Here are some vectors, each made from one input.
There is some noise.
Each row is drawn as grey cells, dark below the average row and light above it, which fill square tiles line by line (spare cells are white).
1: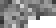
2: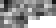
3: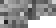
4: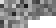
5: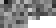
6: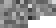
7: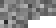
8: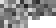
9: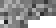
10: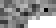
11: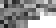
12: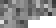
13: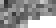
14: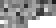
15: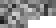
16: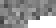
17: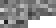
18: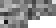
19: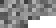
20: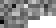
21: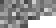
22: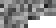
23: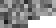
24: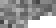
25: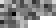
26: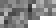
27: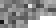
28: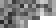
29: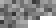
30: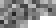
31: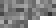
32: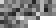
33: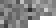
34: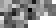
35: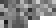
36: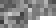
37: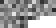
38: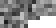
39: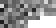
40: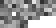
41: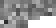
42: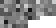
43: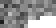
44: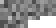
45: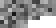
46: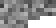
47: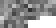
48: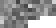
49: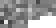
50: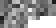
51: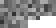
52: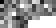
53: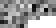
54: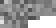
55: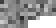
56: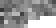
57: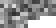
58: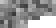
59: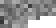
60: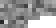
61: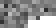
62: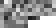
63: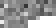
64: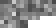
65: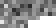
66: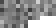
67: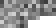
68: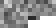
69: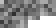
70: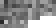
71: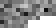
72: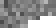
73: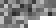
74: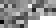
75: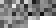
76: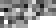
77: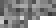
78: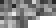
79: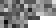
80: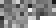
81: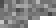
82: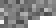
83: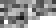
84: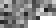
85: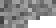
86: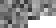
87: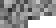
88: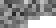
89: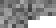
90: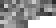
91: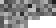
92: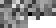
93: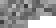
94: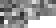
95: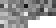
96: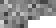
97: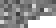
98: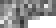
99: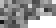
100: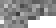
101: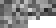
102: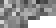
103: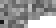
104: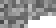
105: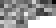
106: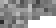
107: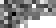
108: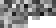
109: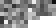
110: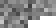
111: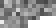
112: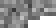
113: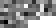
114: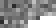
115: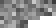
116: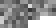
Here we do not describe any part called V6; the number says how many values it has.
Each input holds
a true/false value, together with either a point on a 4-point line, or a value of V6.
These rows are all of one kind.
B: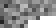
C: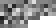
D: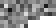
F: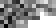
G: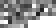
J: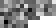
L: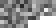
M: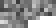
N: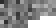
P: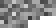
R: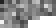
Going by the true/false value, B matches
C and F.
